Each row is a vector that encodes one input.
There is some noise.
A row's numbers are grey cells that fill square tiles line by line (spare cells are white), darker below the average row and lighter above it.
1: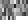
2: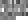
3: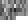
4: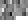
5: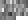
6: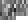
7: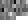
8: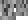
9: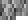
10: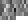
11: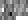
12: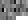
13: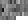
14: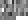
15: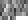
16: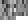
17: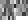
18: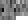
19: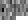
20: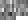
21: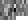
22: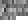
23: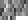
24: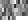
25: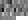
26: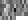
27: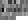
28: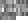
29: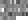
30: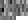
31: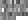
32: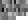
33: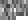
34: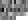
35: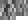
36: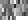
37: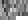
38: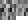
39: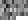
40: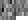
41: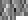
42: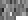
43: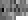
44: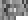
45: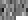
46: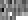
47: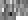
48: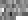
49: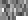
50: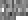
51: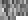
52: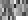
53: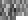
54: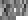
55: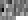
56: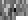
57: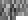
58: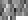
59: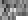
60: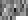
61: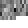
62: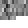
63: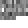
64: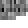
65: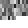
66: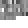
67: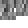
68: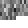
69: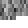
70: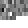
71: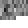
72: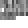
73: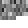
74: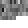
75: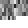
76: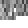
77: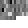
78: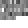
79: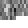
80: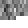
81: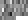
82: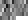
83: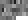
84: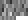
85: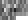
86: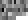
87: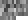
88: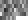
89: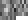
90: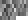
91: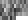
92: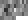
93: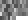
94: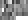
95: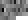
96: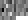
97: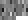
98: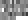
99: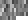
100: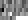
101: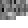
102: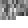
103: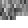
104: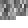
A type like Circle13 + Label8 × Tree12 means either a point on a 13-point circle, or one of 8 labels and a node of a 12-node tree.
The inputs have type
Bool × List2(Line4 × Line4).
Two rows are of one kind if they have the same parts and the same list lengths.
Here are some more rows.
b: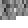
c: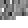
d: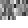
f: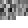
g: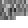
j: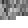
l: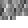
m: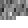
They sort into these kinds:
b, j, m
c, g, l
d, f

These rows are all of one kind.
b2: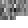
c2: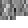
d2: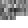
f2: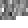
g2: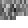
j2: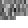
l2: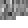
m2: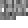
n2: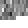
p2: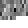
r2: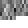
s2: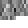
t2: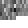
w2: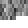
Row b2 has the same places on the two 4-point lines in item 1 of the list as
d2, l2 and n2.
